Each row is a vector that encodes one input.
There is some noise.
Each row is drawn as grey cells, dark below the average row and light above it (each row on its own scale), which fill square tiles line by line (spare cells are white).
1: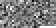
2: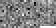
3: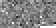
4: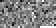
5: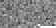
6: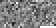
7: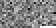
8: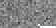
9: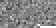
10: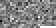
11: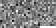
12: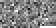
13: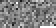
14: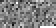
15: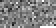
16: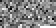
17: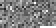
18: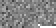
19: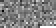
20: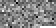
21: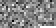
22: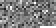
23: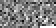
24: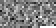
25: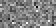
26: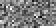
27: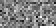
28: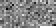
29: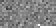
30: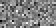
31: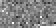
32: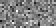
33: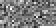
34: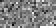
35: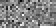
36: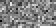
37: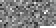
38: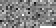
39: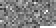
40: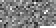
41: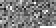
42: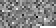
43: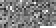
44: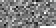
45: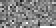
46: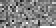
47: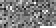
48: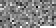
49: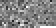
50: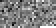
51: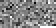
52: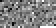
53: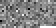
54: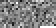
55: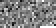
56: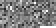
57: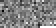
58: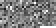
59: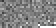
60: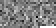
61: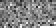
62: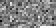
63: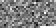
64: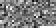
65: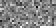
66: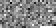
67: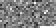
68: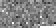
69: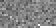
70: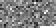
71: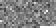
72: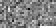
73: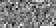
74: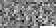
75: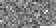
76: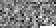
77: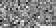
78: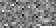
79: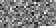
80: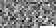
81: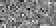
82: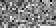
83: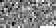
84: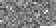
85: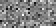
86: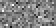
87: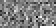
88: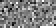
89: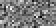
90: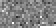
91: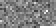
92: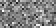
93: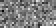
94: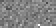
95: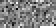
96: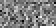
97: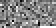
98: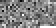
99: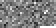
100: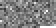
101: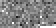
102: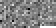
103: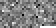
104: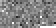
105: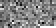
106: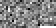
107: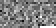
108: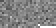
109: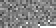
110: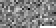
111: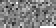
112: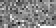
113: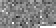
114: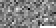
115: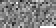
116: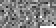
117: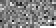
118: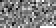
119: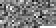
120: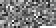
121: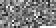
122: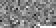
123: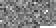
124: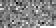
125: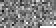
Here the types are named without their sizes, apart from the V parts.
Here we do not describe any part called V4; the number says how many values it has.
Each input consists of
either a true/false value and a value of V4, or a list of points on a line.
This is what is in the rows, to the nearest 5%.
About 25% of them hold a true/false value and a value of V4. The rest are lists of points on a line.
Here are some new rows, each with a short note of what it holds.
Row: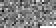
a list of one item
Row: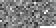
a true/false value and a value of V4
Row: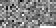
a list of two items
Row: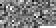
a true/false value and a value of V4
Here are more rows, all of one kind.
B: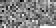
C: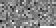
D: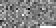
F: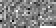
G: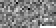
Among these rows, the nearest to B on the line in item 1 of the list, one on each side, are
C and D.
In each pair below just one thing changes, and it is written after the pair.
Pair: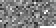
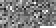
the value of V4
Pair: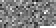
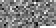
the true/false value
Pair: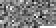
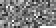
the true/false value
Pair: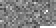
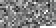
the true/false value
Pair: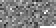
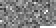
the value of V4
